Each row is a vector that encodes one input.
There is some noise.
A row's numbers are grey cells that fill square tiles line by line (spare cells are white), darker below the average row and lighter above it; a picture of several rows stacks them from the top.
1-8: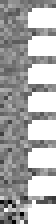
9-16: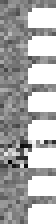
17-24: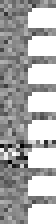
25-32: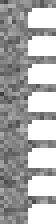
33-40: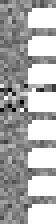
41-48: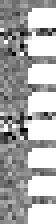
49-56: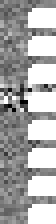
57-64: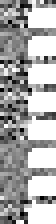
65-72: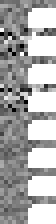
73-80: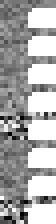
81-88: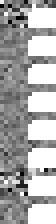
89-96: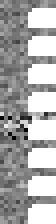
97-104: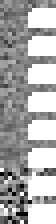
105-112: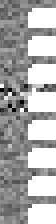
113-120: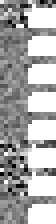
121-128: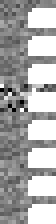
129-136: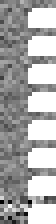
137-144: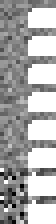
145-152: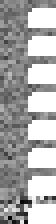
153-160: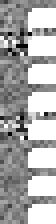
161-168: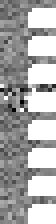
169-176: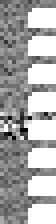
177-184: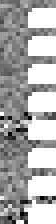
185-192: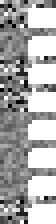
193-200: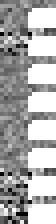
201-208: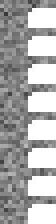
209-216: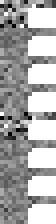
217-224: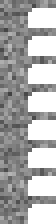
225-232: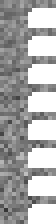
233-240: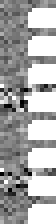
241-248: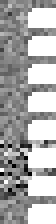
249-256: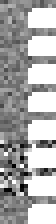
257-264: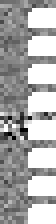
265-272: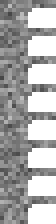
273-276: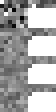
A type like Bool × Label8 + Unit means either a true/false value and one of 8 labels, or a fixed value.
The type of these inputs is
(Bool × Bool × Bool + Unit) × Line14 + Circle16.
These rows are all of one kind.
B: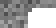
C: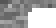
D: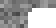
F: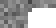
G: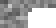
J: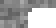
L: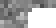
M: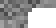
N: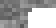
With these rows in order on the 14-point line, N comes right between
D and J.
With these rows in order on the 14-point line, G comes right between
C and L.
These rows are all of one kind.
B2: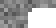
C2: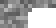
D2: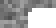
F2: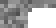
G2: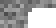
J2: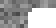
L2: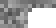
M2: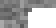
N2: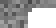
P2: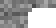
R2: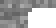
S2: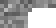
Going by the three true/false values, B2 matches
F2, J2 and L2.
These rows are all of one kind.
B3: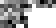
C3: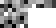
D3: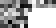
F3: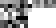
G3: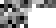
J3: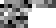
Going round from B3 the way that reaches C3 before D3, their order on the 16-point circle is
B3, C3, G3, J3, D3, F3.
